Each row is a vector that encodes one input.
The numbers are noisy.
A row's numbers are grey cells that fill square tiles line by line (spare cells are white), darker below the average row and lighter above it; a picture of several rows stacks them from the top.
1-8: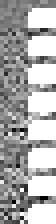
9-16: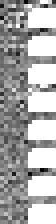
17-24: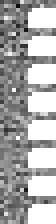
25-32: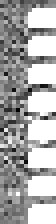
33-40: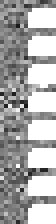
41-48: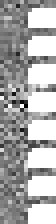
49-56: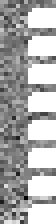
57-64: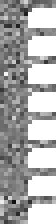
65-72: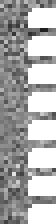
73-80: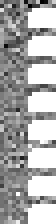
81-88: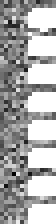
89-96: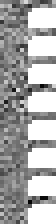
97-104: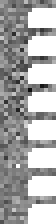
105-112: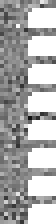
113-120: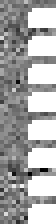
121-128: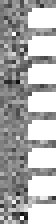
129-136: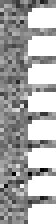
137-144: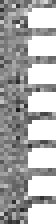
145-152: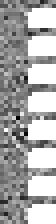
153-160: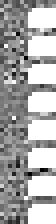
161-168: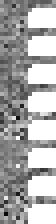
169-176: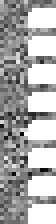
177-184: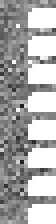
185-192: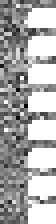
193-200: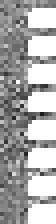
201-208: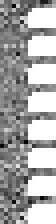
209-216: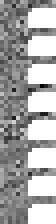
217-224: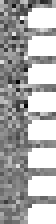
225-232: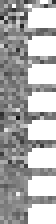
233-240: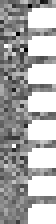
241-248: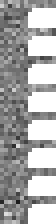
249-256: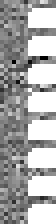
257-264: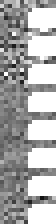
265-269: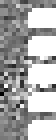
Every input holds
a node of a 9-node tree, together with either a point on a 7-point line, or a node of a 9-node tree.
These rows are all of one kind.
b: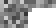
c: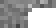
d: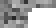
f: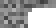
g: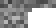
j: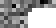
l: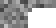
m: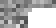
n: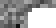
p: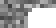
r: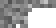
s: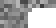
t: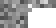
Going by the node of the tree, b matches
c, j, l and s.
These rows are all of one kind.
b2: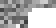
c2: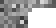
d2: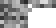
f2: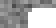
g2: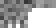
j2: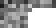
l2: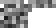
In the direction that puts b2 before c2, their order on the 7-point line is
b2, g2, f2, d2, j2, c2, l2.
